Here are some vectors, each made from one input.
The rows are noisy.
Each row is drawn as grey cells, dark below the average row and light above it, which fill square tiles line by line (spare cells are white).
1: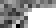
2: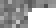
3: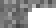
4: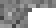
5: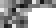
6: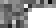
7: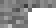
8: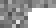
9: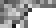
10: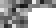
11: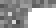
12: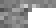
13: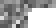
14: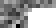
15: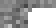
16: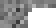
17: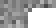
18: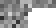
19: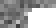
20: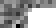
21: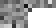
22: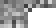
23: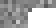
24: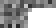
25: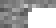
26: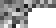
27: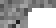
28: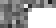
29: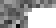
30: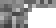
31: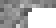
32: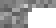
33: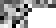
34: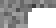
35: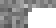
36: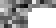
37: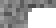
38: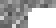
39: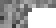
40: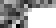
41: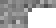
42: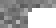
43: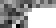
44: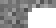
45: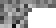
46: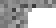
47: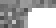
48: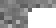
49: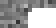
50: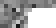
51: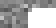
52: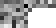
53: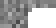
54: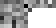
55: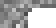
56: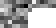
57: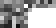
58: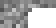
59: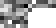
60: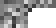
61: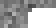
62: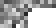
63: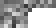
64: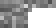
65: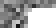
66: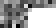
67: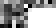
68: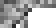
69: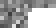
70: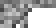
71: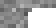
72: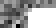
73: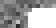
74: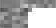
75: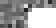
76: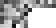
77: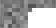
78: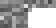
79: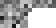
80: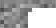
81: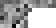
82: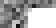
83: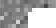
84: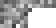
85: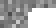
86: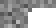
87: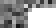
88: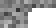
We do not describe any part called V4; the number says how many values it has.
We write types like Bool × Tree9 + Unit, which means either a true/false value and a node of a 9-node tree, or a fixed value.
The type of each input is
Bool × (Circle6 + Unit) × V4 + Unit.
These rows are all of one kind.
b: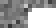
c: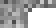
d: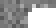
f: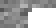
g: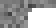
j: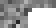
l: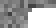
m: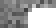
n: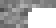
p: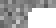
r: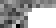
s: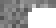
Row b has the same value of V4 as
g, j and l.
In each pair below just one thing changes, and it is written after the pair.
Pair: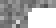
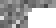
the place on the 6-point circle
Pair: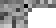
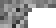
the true/false value
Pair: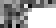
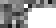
the true/false value
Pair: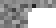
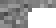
the value of V4
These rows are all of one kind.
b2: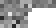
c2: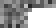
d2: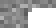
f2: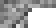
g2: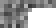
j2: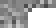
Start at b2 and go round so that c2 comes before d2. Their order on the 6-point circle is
b2, c2, f2, g2, d2, j2.
